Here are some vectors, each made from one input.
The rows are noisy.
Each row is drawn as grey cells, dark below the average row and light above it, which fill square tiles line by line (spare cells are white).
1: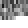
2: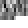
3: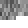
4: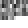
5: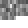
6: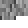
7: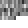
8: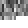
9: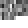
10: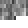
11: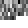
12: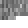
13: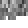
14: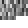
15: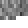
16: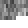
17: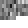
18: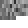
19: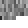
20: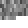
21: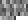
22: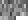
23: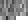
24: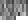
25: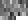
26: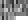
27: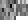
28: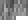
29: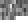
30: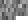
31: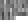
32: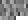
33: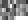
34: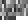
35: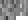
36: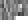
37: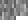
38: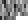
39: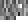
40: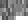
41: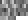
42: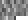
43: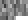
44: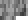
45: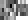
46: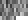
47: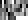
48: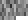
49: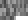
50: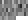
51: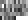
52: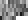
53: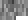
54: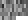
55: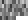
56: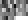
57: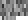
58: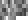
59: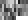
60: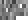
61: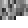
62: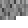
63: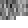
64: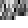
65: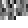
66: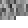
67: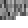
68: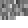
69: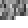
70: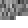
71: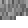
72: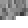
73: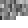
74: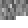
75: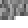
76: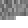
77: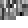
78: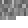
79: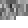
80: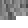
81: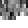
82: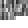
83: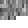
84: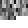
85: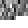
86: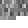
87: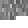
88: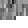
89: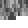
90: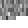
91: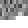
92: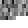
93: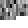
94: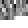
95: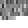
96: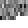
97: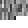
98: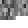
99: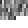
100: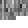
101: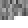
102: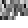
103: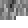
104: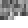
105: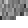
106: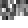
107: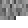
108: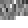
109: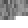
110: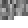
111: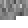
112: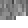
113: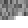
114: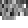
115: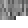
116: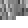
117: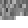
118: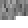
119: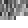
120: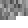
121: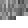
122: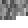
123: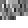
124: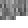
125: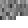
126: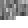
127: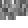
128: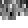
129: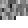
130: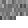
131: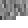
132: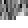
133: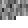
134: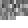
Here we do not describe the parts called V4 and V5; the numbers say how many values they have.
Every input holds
either a value of V4 and a value of V5, or a list of up to two points on a 6-point circle.
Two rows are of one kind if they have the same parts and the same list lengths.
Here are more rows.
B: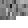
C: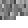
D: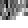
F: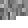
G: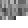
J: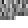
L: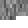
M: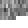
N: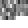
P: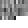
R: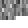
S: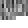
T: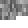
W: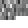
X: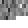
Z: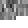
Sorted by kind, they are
B, D, M, N, R, T, W
C, G, P, X
F, J
L, S, Z

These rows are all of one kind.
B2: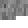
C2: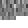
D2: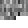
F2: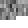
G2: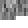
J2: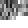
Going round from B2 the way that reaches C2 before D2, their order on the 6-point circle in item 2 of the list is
B2, G2, J2, F2, C2, D2.
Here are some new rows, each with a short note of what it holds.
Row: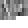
a list of one item
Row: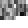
a list of two items
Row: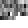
a list of two items
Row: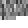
a list of two items
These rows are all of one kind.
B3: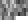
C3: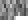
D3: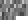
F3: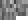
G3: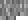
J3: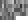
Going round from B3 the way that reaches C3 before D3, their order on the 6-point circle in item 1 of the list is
B3, C3, D3, G3, F3, J3.
